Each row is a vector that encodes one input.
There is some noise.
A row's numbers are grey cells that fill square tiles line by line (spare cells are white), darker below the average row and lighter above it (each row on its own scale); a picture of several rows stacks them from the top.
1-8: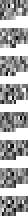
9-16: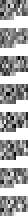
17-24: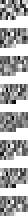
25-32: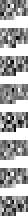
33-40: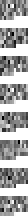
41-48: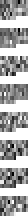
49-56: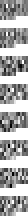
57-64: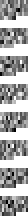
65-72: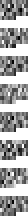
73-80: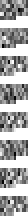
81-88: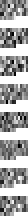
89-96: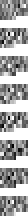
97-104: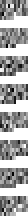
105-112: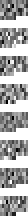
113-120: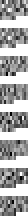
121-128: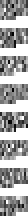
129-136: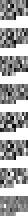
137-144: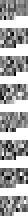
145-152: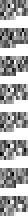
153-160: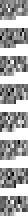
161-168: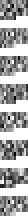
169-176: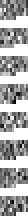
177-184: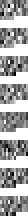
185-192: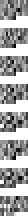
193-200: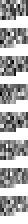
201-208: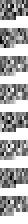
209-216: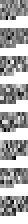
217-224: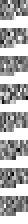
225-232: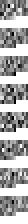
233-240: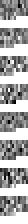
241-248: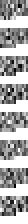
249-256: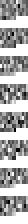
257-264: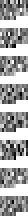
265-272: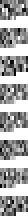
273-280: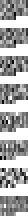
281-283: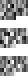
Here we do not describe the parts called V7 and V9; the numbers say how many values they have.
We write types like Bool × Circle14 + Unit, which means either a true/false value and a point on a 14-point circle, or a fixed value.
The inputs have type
(Bool × Bool × Bool × Bool + V7) × Label11 × V9 + Line10.
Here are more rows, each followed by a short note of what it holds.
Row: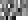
a point on a 10-point line
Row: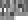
one of 11 labels, a value of V7 and a value of V9
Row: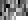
one of 11 labels, four true/false values and a value of V9
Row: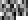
one of 11 labels, a value of V7 and a value of V9
